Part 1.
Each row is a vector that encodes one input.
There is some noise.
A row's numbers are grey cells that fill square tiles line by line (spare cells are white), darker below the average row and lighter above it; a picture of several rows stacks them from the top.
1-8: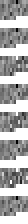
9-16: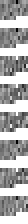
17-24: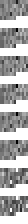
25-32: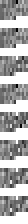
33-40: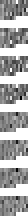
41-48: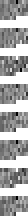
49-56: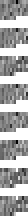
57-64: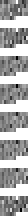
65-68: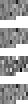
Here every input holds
a point on a 6-point circle and a true/false value.
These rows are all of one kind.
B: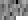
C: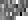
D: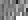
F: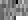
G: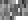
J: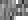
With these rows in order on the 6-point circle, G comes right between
D and J.
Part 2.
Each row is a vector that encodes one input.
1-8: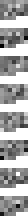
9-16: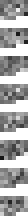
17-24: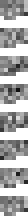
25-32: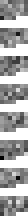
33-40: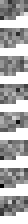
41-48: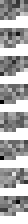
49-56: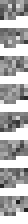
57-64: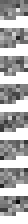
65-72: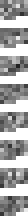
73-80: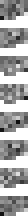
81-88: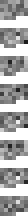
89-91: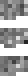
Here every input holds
a point on a 9-point circle and a node of an 11-node tree.
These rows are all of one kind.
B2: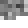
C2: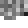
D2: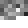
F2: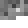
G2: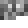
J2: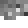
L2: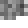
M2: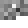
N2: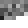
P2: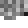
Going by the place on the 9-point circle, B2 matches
C2 and P2.
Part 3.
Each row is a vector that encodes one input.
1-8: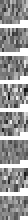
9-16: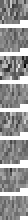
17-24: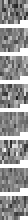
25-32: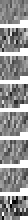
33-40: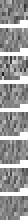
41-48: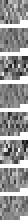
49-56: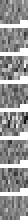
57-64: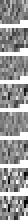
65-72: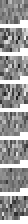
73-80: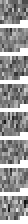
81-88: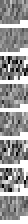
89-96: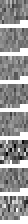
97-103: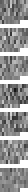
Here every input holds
either one of 7 labels, or a point on a 7-point line.
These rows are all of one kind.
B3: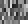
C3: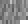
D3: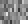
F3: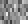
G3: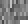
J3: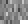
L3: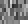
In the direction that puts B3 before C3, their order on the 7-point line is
G3, B3, J3, L3, C3, F3, D3.
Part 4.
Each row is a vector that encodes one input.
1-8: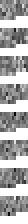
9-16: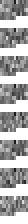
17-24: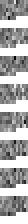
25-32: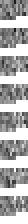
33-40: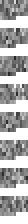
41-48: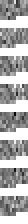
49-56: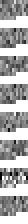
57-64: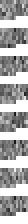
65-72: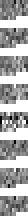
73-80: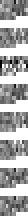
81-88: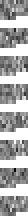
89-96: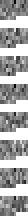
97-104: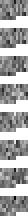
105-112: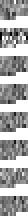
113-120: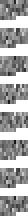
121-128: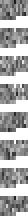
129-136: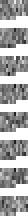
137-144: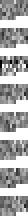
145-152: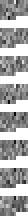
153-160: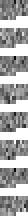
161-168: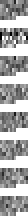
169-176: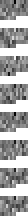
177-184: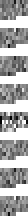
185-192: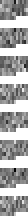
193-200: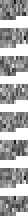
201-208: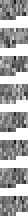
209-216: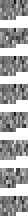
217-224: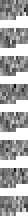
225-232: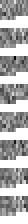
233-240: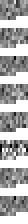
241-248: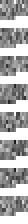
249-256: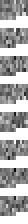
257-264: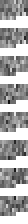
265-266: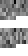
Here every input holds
a list of up to two points on a 6-point circle.
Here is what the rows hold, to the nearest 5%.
All of them are lists of up to two points on a 6-point circle: about 5% are empty, 45% hold one and 50% two.
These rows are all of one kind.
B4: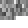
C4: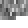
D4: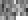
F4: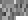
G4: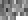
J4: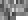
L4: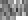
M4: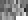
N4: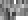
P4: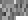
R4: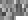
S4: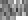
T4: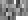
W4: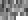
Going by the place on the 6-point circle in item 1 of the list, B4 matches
F4, P4 and R4.
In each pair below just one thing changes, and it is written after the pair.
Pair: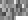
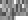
the place on the 6-point circle in item 2 of the list
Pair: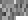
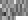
the place on the 6-point circle in item 2 of the list
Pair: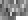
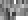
the place on the 6-point circle in item 2 of the list
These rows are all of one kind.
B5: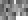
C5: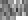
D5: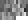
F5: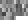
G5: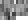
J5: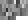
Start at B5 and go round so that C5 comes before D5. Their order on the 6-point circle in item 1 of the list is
B5, G5, J5, F5, C5, D5.
